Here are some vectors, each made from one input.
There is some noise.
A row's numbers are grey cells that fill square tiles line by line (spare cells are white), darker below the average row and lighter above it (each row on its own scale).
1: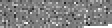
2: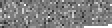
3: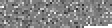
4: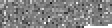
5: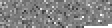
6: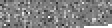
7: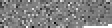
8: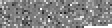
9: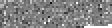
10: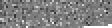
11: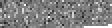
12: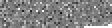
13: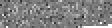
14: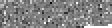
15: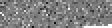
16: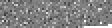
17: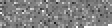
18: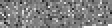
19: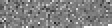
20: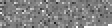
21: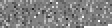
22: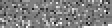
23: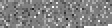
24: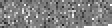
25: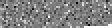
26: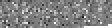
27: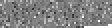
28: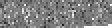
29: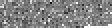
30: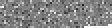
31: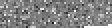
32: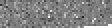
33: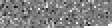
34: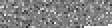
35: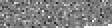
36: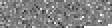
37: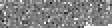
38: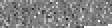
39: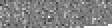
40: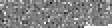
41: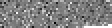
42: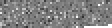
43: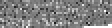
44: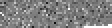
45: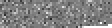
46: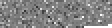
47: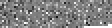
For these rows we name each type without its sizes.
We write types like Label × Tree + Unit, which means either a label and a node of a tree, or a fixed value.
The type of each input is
Line × Line × (Tree + Unit).
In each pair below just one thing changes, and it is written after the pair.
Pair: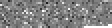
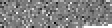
the node of the tree
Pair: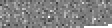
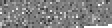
the node of the tree
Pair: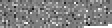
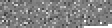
the place on one of the two lines
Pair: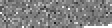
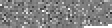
the node of the tree
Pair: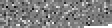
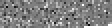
the node of the tree
